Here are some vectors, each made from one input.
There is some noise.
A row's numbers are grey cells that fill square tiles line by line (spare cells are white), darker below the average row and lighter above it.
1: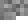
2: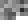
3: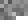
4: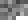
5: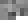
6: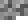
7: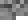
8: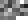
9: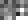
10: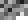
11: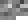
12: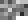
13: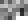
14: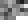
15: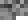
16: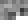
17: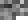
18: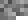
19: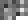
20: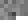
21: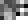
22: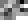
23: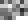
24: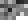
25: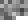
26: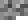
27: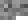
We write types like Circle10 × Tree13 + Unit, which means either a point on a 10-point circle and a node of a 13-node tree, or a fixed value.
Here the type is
Bool × Bool × Bool.
